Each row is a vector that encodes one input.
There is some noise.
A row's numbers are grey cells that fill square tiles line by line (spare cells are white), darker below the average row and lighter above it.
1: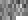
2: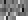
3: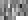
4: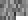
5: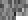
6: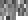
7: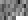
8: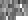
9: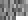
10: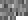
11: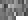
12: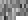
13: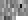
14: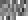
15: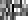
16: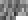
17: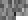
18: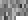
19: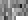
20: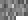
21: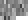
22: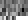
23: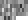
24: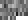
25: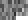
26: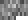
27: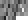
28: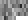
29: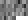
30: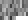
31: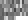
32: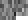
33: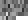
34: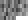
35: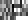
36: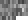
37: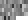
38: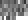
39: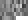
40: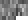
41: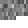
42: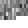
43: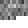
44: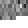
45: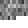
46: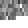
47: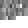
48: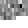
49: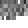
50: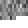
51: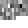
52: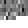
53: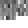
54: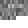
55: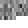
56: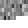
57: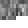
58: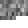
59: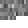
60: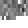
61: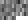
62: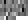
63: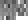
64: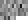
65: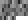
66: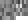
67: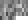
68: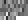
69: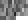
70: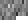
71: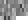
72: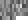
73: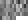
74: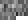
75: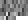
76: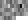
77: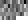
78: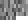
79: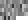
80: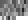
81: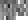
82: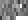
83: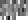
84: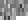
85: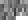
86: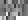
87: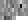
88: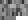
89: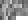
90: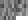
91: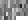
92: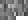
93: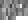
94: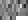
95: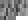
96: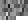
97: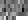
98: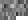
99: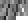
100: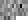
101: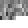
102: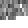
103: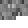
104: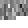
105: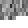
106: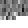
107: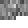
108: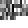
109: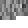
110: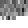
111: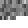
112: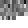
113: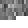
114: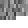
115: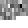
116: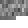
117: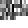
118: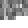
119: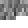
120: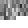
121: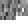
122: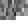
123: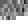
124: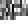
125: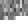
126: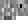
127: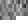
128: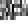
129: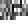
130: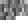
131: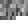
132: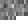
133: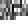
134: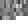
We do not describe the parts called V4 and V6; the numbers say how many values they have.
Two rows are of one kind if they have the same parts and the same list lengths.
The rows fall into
3 kinds.
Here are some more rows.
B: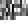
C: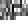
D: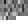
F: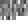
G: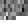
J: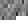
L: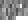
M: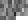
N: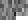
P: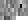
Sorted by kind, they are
B, C
D, G
F, J, L, M, N, P

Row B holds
a fixed value.
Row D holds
one of 5 labels, a true/false value and a value of V4.
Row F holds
one of 5 labels and a value of V6.
